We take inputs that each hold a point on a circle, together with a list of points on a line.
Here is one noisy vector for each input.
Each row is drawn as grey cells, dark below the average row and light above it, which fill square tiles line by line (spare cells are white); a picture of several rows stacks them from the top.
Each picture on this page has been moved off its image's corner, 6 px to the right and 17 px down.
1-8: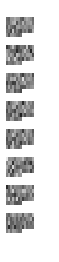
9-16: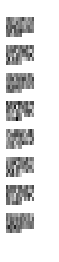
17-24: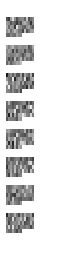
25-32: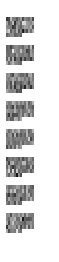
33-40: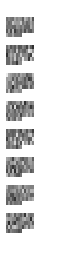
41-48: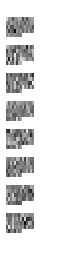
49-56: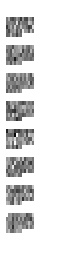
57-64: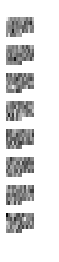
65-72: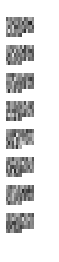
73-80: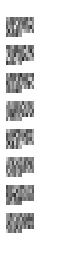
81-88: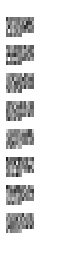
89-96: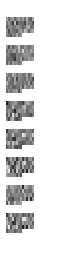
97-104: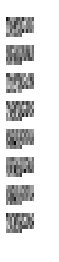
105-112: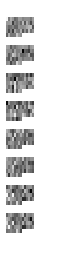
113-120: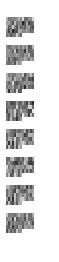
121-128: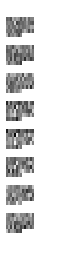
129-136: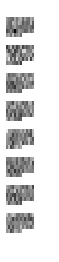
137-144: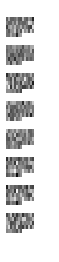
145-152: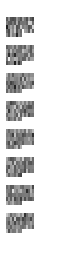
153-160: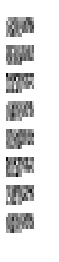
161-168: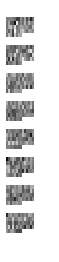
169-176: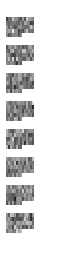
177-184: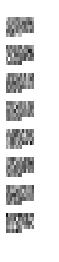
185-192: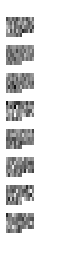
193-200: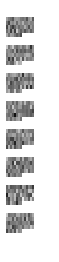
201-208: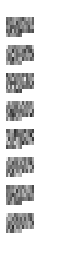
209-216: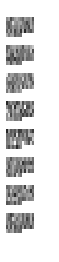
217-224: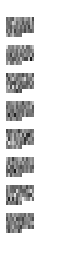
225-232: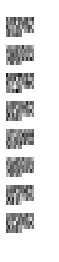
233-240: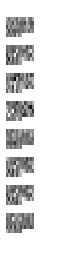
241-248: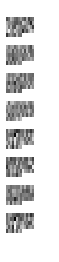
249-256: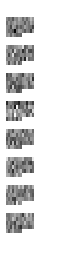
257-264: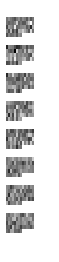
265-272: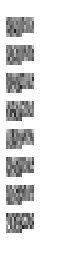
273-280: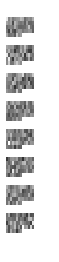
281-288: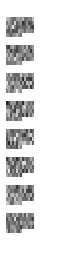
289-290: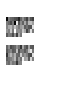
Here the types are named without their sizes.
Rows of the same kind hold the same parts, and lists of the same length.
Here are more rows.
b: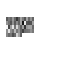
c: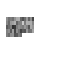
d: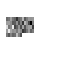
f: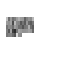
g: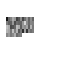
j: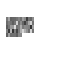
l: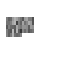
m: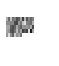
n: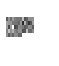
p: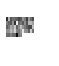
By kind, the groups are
b, d, f, n
c, g, l, m
j, p

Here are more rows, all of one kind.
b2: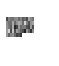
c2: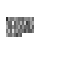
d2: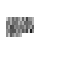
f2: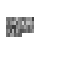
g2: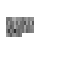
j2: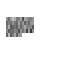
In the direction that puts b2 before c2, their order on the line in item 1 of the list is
g2, j2, f2, d2, b2, c2.
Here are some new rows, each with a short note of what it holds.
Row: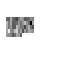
a point on a circle, together with a list of two items
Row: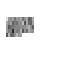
a point on a circle, together with a list of two items
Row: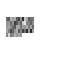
a point on a circle, together with a list of one item
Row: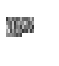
a point on a circle, together with a list of one item
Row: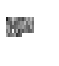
a point on a circle, together with a list of one item
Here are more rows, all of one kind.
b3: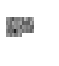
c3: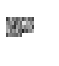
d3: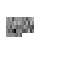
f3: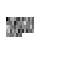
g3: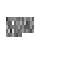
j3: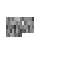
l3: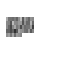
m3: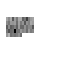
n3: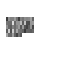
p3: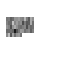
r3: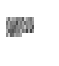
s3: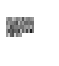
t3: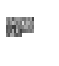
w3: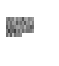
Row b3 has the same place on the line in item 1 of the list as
g3, l3, n3 and p3.
